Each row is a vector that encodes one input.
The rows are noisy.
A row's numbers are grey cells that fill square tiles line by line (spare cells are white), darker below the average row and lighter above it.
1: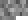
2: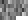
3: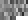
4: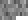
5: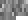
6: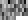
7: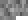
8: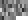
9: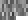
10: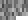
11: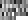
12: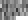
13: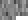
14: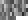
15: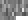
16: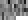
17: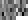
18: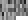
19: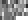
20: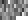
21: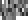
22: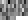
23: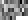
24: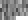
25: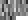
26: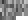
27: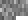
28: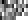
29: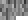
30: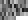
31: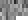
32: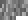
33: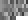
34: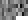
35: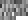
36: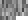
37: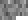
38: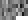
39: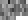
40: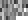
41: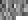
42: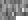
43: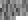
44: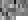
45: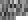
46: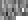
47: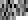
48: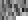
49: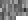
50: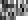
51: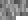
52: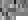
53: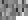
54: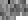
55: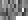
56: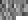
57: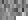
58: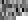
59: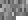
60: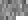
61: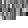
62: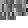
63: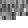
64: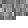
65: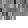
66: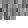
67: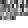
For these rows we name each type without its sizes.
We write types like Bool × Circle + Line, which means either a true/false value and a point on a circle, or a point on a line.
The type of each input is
Bool × Bool × Bool × Bool + Line.
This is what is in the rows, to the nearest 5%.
About 25% of them hold a point on a line. The rest hold four true/false values.
